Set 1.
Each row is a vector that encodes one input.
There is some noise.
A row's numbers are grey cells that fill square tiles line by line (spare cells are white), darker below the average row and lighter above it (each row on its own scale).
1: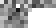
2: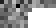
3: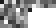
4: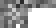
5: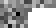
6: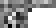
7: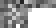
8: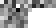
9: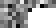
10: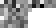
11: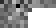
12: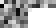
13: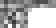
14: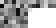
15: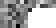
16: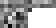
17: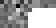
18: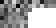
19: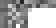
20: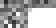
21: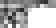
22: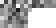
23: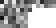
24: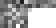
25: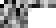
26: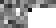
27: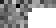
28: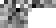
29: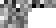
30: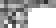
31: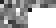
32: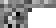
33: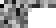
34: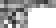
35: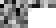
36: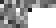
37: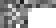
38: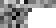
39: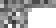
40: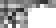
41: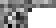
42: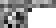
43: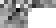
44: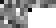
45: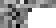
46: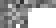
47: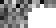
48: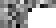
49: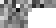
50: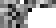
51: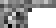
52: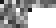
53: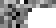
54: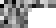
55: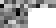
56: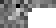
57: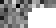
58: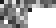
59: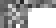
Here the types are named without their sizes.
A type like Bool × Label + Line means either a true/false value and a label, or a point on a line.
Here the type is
Bool × Bool × Bool.
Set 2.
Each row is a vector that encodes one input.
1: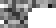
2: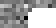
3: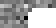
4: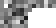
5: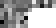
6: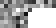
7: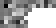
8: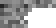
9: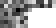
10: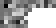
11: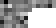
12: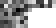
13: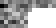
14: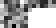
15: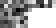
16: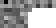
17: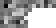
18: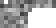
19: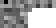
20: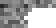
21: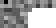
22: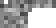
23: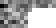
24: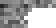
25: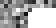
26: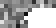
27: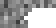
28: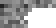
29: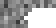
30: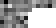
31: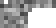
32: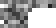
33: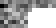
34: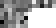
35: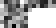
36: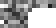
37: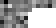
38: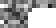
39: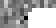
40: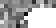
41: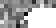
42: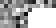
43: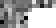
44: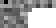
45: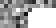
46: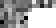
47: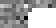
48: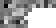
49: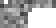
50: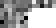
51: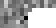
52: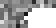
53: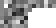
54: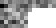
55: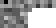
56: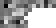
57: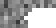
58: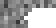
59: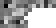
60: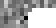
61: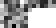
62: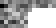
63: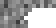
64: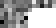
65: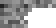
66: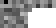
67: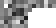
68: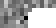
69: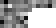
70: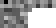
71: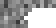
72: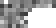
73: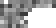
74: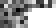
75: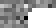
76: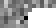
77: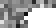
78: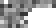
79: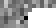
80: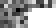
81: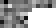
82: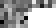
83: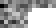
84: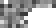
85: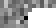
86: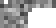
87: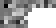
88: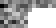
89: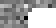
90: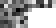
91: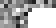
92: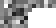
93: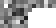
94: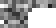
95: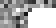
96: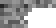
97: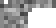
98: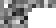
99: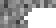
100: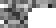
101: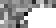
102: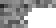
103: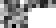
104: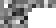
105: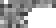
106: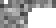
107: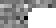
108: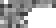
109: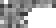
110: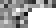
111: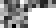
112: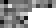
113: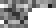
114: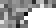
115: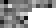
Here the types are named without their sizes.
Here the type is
Bool × Bool × Bool × Bool + Unit.
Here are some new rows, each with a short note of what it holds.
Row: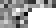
four true/false values
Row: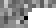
four true/false values
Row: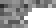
four true/false values
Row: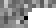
four true/false values
